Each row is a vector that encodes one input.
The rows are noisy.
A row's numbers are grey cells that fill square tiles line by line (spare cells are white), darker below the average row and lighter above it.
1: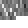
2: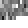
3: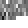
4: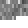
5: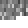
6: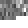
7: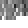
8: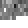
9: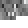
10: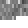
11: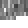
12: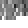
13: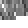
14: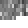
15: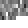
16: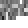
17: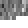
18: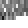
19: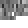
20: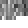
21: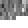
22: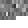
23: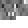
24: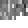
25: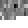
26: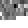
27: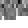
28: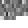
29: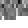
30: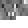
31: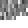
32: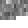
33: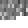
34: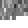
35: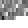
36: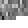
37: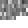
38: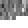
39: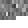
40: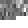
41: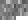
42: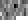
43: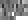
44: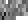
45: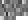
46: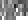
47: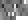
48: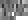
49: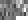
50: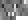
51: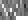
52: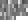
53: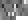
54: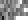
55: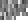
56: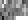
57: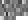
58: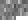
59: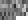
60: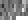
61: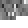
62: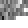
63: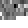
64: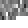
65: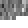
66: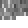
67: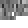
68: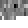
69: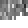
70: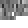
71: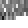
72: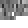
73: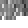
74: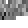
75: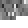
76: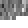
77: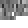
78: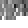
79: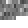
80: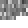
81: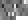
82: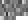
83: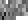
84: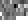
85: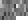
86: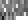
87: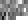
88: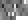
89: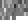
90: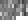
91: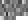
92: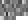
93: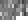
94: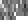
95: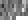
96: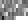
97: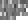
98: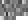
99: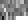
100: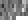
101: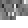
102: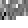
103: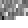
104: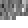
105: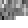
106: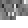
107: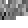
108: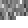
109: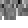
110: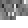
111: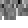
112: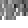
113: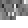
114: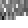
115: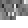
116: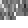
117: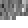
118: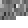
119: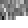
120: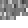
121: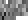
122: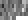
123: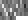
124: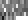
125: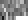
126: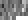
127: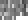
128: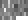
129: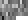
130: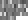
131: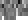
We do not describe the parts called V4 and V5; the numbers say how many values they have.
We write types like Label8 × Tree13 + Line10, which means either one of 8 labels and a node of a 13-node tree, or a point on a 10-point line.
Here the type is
Label6 × (Line6 + V4) + V5.
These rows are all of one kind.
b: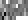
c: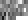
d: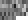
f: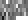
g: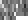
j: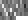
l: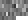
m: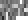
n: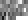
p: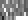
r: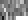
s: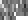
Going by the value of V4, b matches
g and s.
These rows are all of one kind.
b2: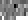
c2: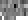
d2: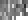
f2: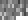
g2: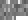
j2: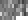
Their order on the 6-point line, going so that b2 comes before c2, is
j2, f2, b2, c2, g2, d2.
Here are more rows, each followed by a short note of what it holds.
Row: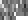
one of 6 labels and a value of V4
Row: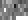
one of 6 labels and a point on a 6-point line
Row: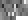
a value of V5
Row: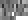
a value of V5
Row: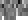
a value of V5
